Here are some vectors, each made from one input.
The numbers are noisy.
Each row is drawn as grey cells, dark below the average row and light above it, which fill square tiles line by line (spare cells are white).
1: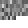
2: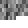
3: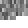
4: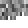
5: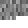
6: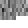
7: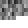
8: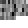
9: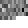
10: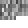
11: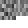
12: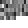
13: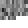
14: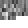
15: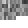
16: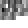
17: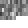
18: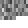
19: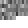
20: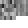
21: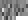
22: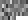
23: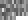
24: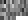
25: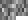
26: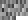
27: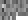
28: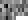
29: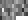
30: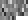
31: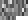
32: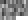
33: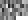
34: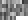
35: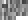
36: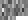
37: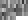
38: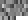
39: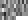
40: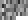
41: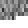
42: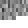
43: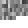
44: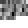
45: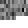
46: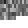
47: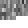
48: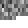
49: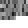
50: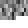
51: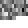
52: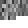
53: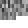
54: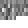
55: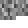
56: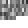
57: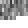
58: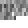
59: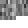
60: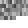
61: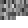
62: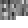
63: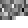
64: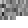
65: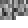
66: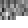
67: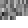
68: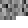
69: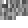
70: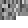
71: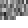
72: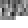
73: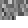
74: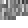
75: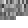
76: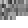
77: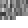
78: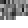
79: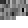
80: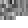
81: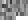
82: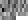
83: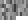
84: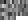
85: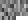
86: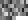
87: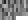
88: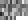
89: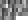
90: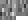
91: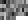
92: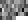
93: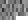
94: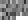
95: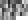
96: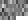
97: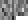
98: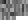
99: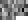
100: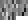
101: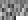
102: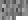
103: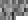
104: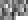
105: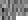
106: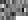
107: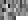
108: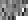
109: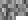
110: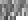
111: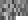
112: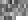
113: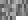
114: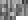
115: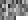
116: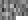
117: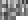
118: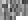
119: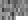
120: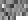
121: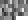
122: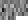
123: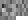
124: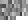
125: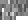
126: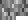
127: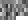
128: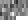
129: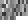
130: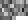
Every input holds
a point on a 7-point line, a node of each of two 7-node trees and a true/false value.
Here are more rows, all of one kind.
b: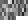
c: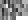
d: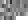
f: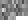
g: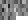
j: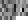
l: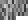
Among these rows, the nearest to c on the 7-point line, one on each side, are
f and g.
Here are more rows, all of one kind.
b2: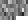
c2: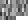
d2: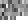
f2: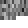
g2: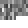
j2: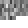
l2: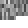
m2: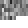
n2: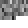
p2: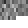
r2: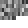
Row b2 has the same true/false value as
f2, n2, p2 and r2.
